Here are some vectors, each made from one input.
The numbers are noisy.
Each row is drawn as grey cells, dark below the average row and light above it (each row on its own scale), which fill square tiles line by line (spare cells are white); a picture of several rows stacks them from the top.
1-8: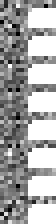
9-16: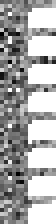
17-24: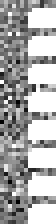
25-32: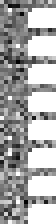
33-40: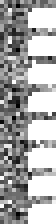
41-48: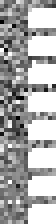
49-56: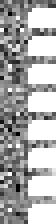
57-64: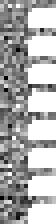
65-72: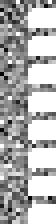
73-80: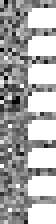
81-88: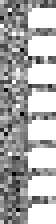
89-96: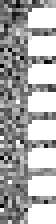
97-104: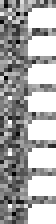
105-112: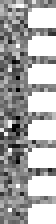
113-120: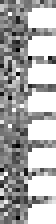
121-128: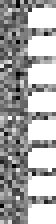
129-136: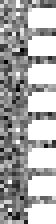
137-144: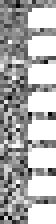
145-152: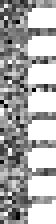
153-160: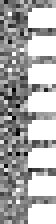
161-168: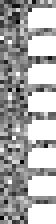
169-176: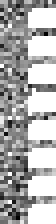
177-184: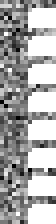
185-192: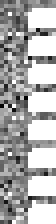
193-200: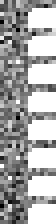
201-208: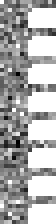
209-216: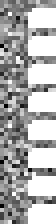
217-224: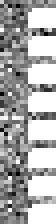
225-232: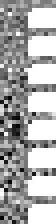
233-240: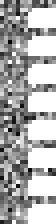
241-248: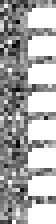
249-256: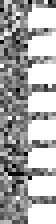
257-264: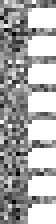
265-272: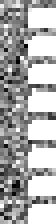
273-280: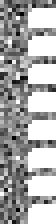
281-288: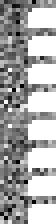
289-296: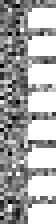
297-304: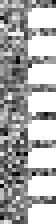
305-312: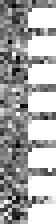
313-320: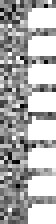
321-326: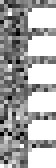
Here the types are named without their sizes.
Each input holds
either a label, or four true/false values.
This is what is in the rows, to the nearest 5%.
About 15% of them hold a label. The rest hold four true/false values.
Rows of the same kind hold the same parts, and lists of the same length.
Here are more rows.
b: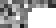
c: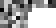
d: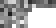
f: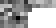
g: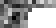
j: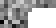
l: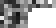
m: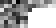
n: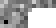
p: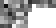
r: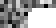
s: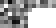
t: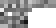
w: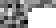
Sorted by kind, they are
b, c, d, p
f, g, j, l, m, n, r, s, t, w

